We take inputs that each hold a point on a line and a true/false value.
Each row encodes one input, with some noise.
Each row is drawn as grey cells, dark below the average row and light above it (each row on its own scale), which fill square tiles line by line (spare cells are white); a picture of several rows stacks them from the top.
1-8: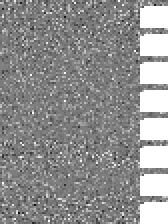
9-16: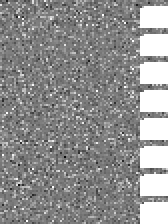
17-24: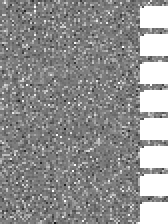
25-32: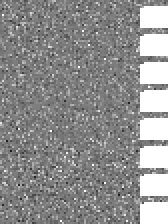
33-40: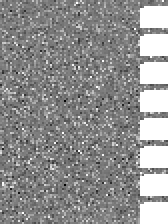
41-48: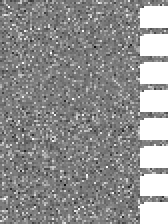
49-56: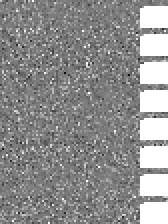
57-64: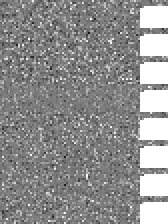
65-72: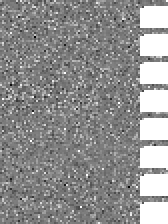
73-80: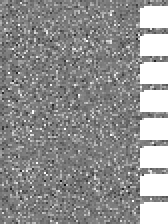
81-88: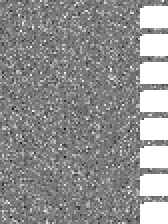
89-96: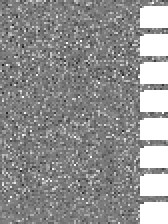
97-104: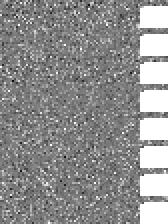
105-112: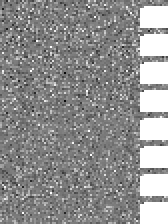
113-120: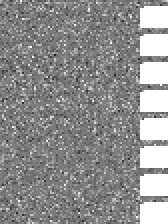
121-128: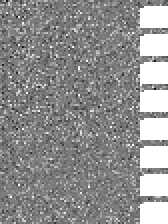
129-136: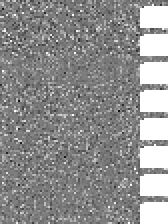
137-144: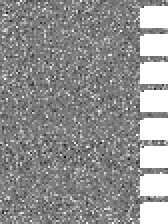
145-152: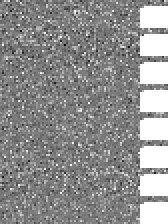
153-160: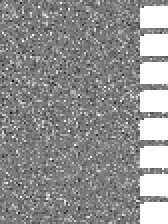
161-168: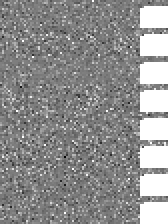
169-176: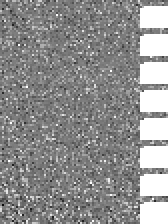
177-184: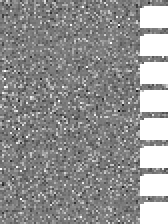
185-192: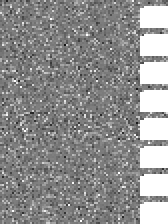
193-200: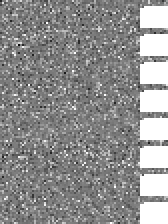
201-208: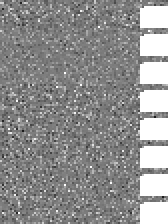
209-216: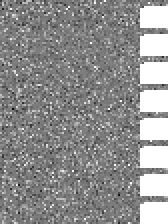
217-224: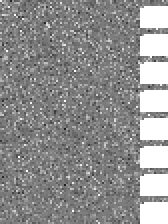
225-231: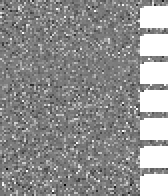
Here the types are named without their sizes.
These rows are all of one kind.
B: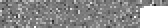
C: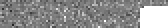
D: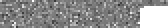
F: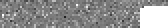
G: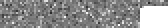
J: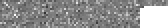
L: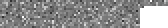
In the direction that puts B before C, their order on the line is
L, G, D, J, F, B, C.
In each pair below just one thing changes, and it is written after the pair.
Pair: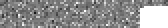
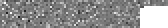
the true/false value
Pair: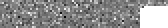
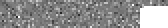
the true/false value
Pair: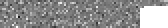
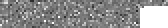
the place on the line
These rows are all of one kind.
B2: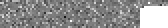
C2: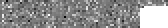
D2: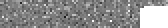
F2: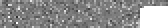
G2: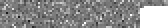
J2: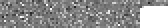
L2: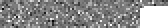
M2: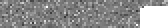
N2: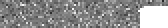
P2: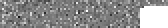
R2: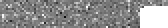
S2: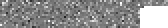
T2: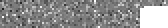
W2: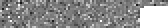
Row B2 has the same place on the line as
F2, L2 and W2.
